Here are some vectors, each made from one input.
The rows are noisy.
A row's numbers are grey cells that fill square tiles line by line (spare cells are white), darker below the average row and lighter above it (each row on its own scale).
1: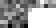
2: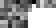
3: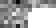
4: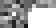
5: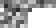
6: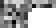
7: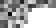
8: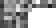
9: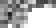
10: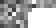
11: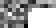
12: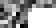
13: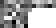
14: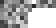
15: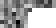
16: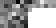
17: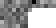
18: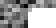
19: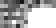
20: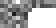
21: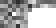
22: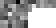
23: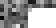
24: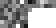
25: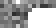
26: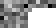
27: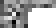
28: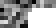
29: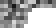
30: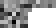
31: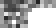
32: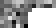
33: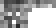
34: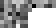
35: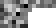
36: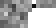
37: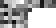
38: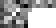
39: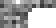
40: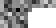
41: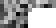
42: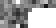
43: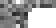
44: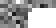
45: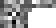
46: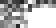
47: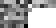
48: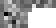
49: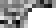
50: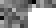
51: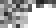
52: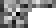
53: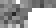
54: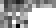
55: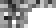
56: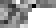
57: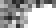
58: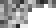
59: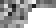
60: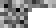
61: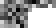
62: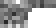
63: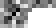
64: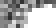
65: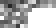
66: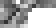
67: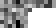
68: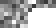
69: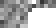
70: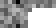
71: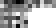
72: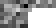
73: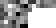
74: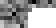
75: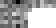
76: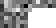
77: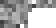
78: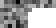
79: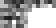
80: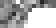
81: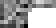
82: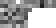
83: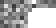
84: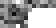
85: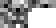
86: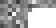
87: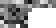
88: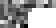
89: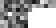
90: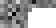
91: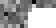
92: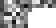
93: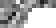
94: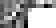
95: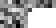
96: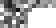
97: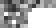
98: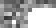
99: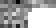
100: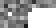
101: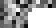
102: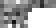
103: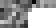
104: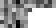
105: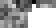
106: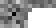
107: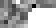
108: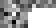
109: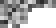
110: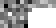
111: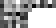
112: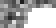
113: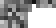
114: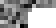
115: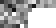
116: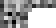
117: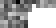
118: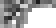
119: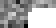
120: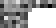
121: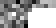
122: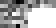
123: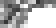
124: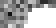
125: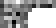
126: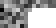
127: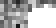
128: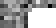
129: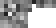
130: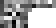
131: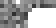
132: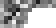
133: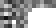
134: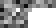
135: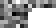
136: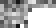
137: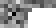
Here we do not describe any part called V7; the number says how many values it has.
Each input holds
a list of up to two items, each a true/false value and a value of V7.
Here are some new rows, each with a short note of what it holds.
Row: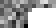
a list of two items
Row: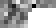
a list of one item
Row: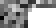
a list of two items
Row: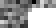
a list of two items
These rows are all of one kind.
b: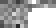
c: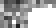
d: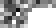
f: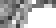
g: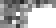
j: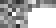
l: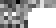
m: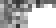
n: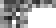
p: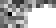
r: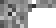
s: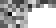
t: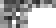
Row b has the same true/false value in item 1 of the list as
c and f.
